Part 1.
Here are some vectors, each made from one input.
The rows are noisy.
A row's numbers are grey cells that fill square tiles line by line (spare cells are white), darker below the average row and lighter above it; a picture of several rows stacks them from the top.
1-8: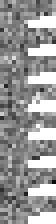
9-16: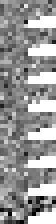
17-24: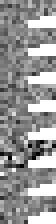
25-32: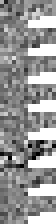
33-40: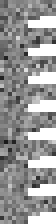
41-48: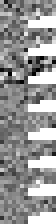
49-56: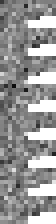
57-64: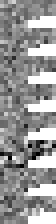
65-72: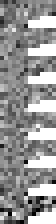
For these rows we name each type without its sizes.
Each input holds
either a fixed value, or a label and four true/false values.
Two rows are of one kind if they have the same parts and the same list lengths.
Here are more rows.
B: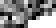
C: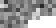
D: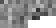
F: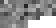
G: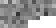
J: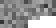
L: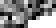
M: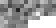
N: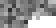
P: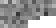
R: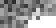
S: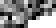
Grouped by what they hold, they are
B, L, S
C, D, F, G, J, M, N, P, R

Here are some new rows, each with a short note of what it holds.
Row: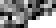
a fixed value
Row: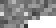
a label and four true/false values
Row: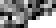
a fixed value
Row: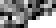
a fixed value
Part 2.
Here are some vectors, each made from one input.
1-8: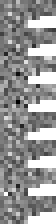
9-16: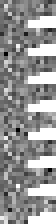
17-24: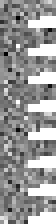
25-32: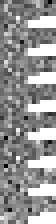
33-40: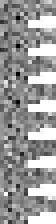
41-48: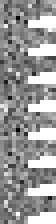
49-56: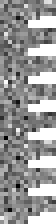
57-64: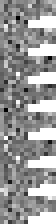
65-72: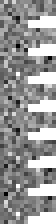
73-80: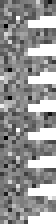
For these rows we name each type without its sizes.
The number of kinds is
2.
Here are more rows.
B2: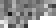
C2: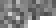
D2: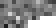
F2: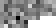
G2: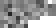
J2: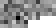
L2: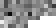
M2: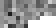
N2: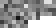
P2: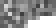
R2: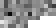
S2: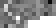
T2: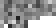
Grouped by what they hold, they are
B2, F2, G2, J2, L2, M2, N2, R2, T2
C2, D2, P2, S2

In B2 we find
a node of a tree.
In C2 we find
a point on a circle.
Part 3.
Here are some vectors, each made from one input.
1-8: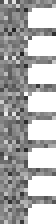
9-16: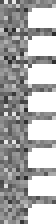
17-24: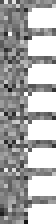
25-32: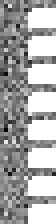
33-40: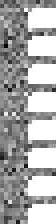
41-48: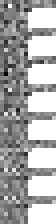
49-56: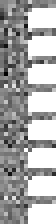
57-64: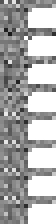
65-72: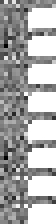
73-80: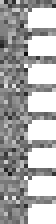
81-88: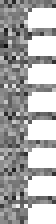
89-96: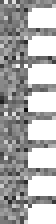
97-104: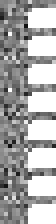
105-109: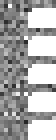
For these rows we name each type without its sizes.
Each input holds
either a point on a line, or three true/false values.
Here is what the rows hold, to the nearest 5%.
About 40% of them hold a point on a line. The rest hold three true/false values.
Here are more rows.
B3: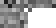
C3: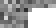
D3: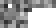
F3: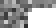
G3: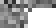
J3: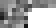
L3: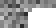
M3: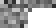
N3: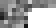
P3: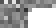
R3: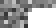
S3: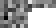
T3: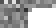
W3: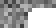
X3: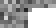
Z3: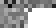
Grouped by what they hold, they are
B3, G3, L3, M3, W3, Z3
C3, D3, F3, J3, N3, P3, R3, S3, T3, X3

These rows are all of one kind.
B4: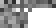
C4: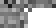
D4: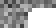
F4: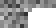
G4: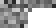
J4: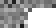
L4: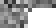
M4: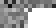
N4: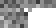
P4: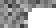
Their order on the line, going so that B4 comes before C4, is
B4, G4, L4, C4, M4, J4, D4, P4, F4, N4.
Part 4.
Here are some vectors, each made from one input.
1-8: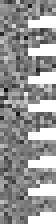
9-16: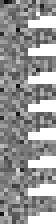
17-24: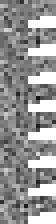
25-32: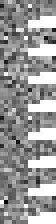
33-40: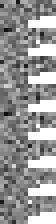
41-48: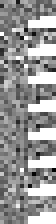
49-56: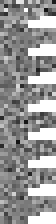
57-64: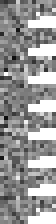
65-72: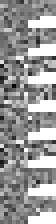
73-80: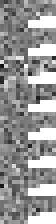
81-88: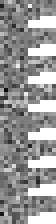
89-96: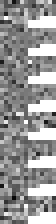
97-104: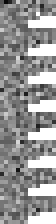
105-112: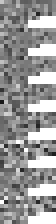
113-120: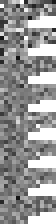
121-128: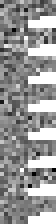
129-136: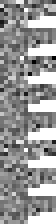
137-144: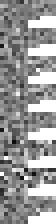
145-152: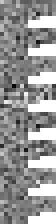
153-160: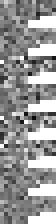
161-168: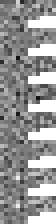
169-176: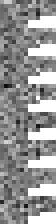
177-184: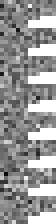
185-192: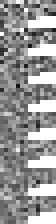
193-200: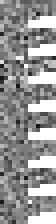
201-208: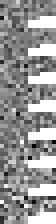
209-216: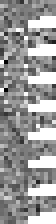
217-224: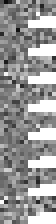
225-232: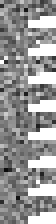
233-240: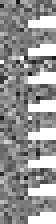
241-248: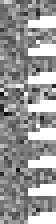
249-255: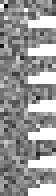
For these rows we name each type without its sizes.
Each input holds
either a point on a line, or four true/false values.
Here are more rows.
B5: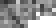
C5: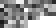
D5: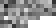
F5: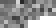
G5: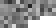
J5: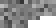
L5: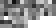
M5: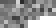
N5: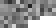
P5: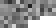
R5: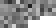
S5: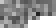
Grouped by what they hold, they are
B5, F5, G5, J5, M5, N5, P5, R5, S5
C5, D5, L5

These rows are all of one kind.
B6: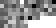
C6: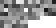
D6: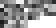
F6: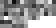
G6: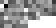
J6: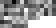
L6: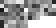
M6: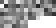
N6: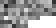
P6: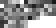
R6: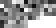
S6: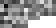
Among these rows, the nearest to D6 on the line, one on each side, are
L6 and R6.
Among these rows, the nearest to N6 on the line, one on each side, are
G6 and S6.
